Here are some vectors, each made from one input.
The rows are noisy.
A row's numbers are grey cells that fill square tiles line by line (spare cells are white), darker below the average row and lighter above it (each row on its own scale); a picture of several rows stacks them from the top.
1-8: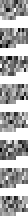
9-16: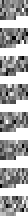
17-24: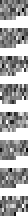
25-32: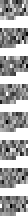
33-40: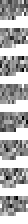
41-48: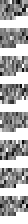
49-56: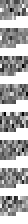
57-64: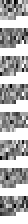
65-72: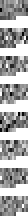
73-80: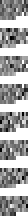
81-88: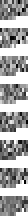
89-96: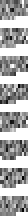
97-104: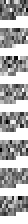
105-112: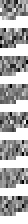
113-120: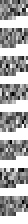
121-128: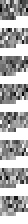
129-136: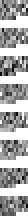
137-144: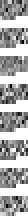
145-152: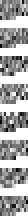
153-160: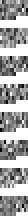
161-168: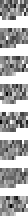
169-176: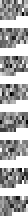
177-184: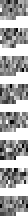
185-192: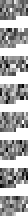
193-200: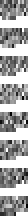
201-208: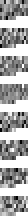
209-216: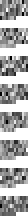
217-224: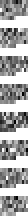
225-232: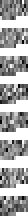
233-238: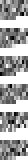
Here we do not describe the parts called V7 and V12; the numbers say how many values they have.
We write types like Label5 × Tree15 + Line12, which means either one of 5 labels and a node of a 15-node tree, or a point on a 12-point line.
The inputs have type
Circle9 × V12 + Label4 × V7.
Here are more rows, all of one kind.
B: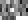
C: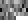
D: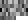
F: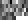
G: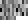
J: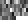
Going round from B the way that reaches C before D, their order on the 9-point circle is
B, F, J, G, C, D.
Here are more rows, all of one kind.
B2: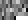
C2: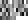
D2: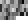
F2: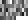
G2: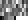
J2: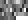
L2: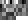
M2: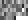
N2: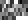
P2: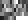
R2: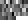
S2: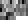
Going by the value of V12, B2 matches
F2, G2, J2 and R2.
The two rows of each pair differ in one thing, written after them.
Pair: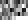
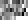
the value of V7
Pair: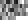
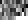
the label
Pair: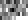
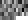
the label
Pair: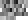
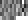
the label
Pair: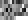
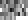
the label
